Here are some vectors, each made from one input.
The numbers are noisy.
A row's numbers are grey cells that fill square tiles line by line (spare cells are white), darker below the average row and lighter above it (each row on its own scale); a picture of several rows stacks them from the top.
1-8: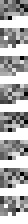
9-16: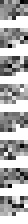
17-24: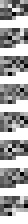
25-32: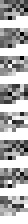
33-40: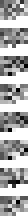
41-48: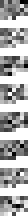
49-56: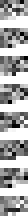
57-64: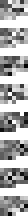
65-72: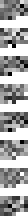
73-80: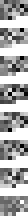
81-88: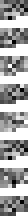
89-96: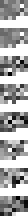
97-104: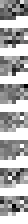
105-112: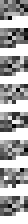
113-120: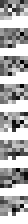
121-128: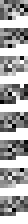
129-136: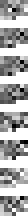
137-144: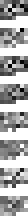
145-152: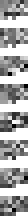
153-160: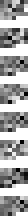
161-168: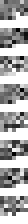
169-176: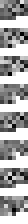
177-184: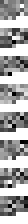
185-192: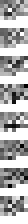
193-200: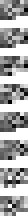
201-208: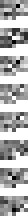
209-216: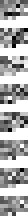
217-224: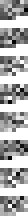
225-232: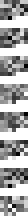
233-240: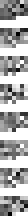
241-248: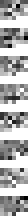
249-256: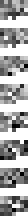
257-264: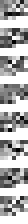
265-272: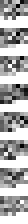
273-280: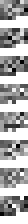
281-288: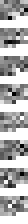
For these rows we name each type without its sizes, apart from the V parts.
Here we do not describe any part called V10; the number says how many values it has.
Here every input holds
a list of items, each a true/false value and a value of V10.
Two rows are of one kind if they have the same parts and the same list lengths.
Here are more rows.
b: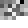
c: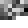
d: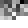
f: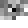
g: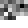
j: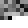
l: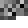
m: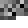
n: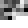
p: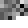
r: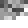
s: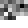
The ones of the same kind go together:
b, d, f, r
c, j, l, m, n, p
g, s

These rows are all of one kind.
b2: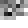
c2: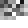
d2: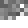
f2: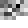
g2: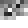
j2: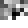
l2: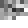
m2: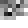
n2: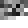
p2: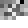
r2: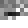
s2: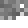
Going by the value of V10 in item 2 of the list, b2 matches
f2, m2, n2 and r2.
